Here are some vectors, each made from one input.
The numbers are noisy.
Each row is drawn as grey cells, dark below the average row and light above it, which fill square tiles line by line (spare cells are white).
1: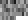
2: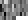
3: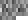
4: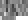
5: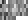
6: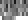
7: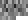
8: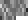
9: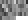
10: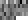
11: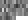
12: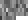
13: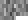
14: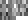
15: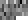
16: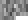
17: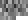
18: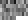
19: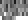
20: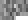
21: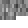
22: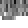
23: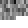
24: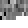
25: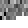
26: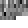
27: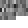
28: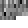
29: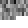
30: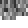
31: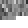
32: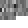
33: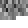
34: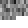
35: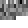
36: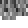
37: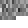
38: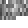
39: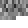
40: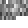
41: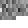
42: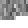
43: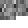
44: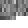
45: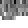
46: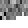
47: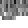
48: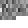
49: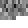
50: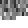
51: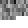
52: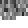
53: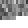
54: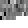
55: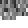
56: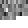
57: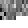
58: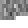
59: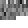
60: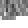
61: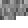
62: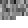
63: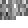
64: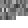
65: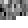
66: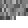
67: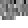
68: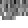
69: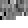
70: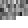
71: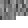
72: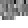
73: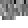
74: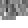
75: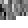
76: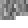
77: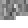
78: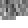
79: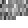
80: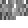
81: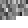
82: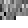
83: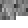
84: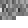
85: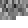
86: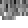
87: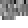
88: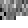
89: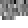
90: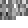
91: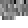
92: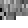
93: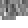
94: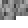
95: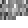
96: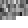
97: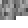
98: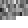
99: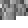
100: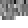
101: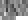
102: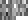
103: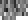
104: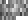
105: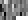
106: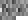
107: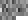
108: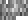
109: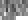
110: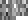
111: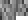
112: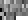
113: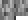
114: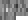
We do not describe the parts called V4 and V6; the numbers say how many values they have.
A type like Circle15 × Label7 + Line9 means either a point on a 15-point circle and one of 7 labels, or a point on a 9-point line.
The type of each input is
Bool × Bool × Bool + (Line5 + V6) × V4.
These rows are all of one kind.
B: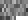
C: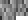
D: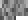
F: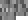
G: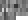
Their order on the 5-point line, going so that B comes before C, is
B, G, F, C, D.
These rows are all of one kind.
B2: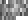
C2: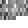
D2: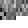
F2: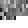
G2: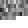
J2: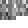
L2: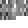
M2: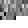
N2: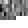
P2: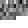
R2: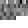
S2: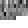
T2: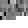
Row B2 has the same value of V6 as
C2, J2 and L2.
